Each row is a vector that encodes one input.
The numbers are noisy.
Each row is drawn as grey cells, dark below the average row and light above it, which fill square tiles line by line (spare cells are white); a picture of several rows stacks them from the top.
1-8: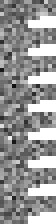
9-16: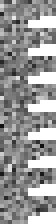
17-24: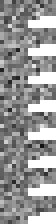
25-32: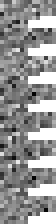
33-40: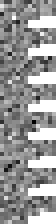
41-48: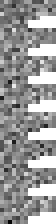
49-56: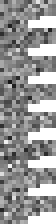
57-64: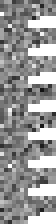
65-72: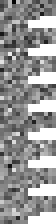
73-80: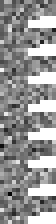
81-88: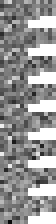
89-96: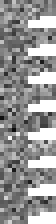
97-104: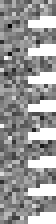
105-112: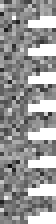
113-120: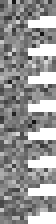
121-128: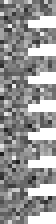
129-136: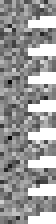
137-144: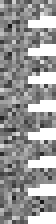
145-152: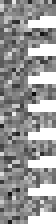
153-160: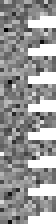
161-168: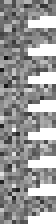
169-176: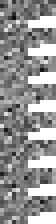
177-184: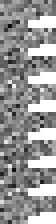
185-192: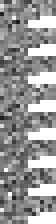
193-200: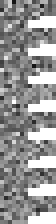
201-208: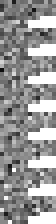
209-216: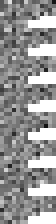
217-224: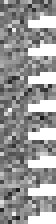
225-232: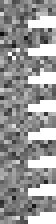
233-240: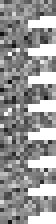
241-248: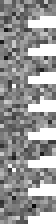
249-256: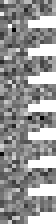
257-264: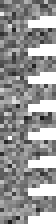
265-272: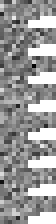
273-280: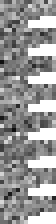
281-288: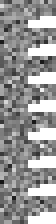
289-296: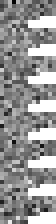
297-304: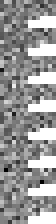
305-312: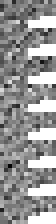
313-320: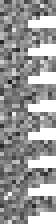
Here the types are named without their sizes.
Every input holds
a point on each of two lines, a node of a tree and a true/false value.
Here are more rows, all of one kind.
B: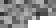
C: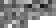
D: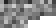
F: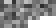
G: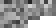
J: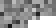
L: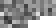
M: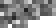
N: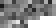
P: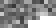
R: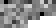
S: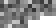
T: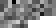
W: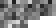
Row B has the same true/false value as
D, G, J and R.
